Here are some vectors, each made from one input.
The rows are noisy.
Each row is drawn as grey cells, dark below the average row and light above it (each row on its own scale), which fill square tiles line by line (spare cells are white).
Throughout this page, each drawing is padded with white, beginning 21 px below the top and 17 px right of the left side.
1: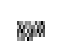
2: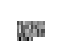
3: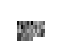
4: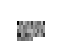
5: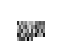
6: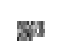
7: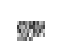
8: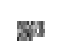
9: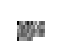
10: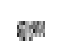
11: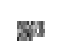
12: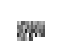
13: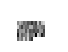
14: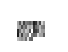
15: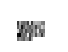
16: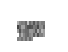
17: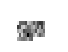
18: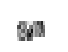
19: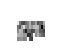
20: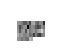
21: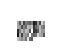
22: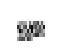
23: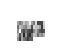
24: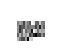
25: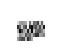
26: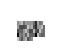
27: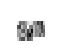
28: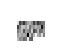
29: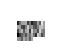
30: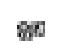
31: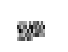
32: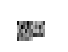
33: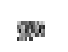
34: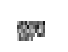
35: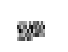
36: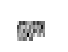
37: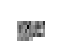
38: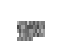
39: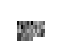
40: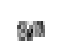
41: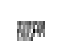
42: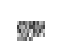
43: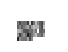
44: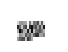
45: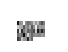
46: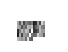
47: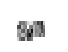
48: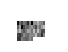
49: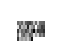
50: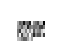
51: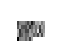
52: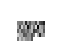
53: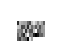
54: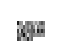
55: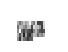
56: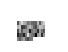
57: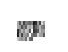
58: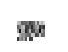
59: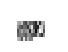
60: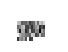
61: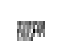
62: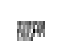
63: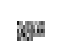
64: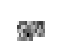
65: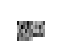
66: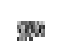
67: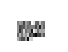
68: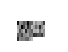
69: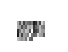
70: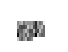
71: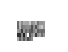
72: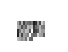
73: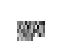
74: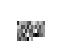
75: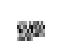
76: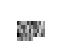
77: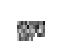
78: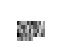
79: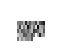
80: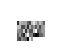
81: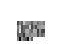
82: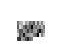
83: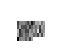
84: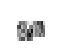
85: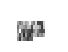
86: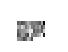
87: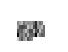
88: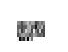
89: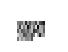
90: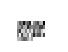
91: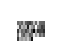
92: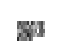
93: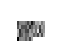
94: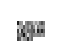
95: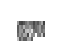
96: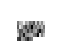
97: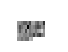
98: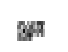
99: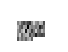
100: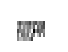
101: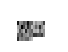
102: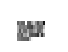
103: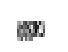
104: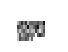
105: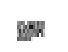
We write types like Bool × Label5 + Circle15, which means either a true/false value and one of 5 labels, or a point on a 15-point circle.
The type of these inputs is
Label8 × Label8.
